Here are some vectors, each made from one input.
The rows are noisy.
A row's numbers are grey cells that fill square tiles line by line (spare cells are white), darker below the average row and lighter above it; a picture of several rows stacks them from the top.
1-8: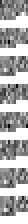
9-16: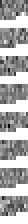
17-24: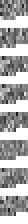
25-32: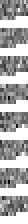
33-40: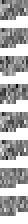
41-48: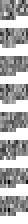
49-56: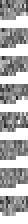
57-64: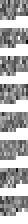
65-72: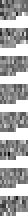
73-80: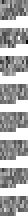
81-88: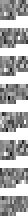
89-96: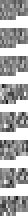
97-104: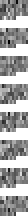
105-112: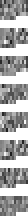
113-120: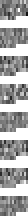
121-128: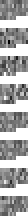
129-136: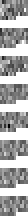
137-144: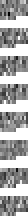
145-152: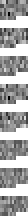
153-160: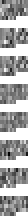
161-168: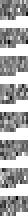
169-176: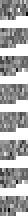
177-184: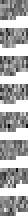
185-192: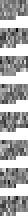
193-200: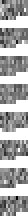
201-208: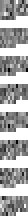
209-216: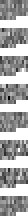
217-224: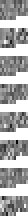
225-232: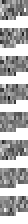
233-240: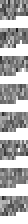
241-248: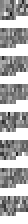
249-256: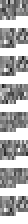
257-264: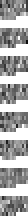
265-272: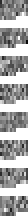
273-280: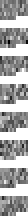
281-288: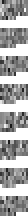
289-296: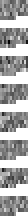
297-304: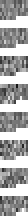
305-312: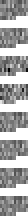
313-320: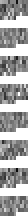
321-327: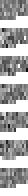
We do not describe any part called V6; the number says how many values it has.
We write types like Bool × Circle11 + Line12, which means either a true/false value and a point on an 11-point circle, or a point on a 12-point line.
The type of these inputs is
Line11 + Line15 + V6.
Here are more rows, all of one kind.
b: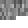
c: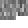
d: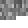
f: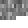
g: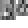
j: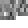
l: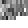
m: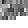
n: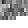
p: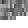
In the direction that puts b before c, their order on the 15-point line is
l, m, n, p, f, d, b, c, j, g.
